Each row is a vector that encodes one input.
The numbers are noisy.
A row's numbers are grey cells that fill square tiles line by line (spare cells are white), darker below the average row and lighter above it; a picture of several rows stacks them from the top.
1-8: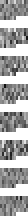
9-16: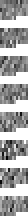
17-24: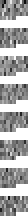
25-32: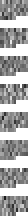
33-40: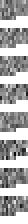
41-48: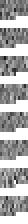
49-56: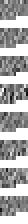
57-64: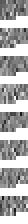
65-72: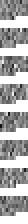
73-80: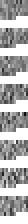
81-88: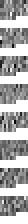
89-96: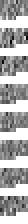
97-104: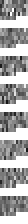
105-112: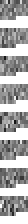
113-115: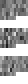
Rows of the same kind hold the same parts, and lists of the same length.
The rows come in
2 kinds.
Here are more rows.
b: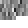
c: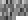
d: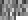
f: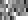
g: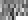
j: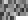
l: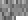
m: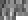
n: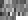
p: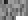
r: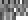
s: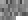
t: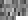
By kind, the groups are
b, c, g, l, p, s
d, f, j, m, n, r, t

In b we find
one of 7 labels and a point on an 8-point line.
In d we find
two labels (each one of 7).
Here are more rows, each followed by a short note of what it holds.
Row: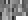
two labels (each one of 7)
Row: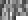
two labels (each one of 7)
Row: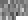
one of 7 labels and a point on an 8-point line
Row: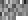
two labels (each one of 7)
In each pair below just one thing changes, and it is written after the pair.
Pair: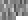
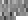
the place on the 8-point line
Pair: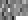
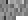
the label
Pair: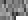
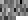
the place on the 8-point line
